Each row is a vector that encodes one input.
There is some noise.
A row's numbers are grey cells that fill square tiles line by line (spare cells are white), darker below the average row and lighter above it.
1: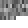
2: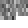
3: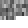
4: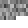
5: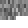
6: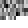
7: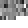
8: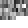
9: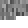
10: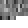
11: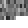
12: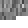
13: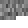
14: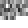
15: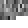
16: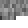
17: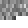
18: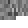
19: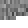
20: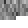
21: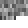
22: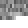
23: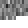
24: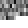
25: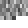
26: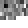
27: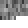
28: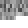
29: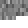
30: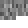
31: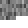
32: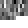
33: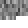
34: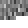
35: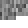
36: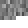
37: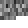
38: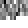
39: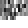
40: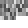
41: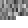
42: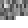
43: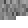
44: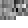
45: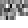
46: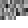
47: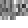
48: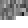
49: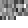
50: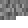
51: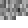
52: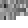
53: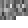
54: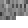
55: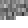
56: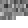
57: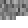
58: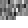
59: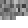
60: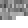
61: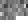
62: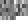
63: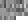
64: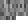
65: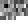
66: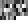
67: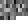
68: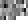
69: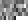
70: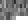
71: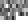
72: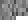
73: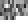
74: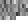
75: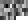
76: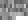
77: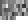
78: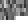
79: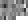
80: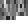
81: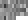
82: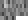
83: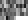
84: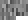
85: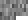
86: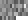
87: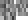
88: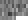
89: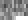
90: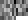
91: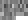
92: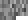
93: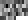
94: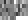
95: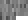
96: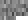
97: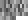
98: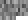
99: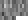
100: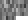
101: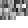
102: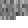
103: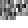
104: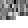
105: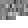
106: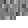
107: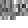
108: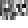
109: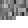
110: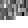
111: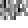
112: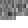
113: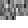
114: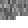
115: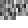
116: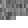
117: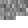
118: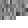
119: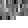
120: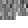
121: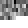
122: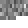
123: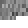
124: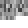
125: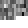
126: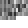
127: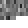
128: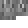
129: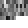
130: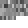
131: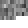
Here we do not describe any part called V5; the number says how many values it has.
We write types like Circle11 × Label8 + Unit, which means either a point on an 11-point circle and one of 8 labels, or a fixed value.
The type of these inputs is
Label6 + Line4 × (Line7 + V5).
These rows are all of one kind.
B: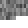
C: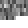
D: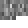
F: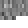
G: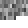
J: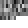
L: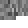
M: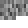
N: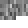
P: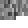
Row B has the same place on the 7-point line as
G and N.
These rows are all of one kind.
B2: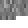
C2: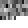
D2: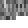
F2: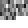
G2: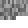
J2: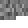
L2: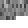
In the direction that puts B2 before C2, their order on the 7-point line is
G2, B2, J2, L2, F2, D2, C2.
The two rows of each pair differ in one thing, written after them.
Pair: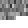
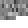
the place on the 4-point line
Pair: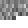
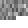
the place on the 4-point line
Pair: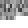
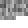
the place on the 4-point line
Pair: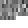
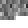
the place on the 4-point line
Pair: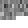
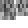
the value of V5
